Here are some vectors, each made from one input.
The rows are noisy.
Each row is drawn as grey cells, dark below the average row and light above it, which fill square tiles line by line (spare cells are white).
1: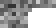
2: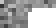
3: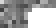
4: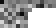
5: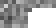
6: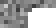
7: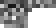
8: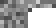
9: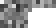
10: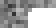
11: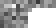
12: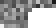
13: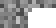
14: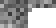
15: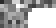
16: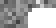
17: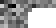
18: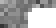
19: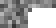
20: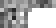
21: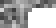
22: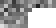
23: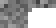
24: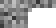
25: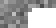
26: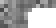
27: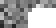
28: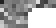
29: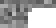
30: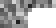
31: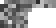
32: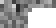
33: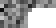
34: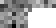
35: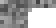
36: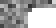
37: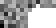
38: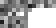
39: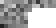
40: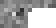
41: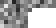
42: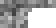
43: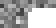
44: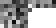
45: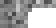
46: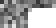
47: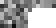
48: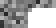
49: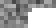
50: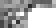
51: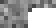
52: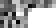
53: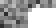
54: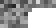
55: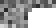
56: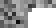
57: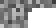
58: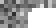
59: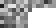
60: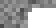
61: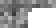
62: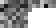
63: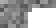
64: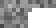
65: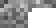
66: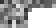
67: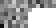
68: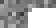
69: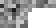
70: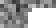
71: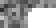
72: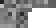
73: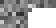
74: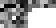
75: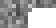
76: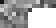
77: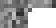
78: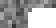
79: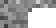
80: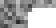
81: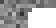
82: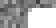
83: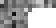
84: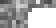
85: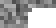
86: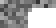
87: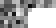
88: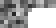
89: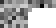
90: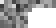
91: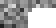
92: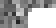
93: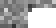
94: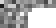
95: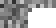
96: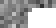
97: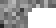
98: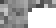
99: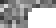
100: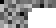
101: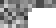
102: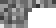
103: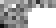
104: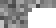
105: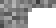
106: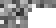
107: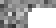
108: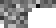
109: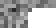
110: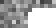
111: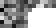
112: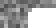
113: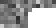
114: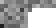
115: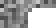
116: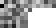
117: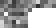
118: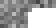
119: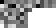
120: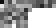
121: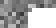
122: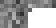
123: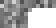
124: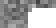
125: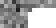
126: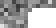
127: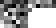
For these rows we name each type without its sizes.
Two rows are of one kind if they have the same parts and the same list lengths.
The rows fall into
4 kinds.
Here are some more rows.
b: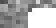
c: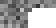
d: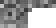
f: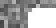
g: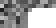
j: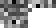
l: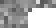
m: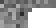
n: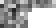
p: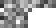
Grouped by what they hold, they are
b, c, l, n
d, g, m
f
j, p

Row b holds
a point on a circle, a point on a line and three true/false values.
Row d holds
a point on a line and three true/false values.
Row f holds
a point on a line.
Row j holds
a point on a circle and a point on a line.
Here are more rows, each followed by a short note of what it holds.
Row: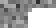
a point on a line
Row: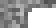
a point on a circle, a point on a line and three true/false values
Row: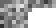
a point on a circle, a point on a line and three true/false values
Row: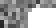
a point on a line
